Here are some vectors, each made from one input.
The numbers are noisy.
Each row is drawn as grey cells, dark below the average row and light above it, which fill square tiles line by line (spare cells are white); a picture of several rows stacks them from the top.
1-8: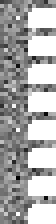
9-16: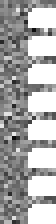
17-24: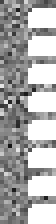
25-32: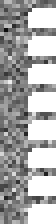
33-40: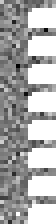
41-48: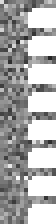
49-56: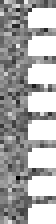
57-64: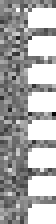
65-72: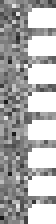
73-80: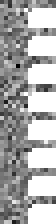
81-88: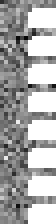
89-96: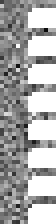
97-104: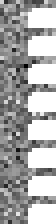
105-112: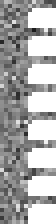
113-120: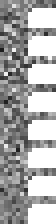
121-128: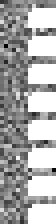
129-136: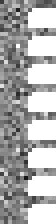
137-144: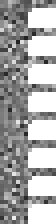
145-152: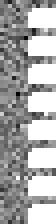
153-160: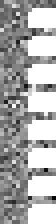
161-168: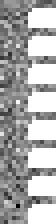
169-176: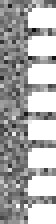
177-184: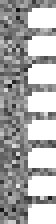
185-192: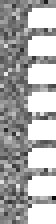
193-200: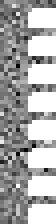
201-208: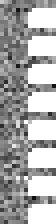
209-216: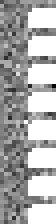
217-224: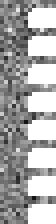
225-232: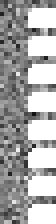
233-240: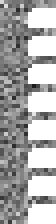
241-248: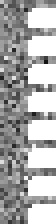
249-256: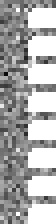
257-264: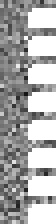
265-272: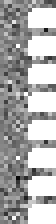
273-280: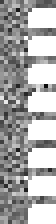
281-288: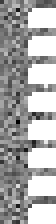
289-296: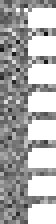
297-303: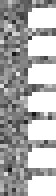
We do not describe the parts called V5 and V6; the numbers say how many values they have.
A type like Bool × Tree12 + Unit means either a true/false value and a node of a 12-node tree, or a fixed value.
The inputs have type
(Bool × Circle10 + V5) × V6.
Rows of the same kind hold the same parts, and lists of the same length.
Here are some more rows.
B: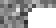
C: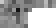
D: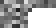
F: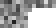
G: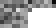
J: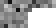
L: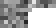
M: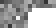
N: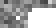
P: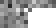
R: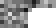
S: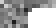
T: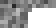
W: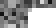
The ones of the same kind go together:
B, D, G, L, P, W
C, F, J, M, N, R, S, T

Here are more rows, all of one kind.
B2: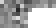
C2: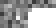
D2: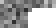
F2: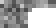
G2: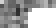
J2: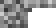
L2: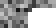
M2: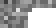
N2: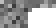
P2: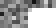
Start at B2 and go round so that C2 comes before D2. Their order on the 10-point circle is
B2, C2, L2, M2, N2, F2, J2, D2, G2, P2.
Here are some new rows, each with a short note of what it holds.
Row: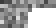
a point on a 10-point circle, a true/false value and a value of V6
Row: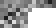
a value of V5 and a value of V6
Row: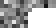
a value of V5 and a value of V6
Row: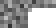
a point on a 10-point circle, a true/false value and a value of V6
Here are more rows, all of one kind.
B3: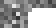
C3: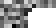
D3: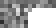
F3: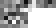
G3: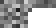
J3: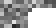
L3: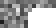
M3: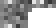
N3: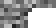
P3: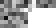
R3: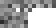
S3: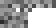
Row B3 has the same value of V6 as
D3 and L3.
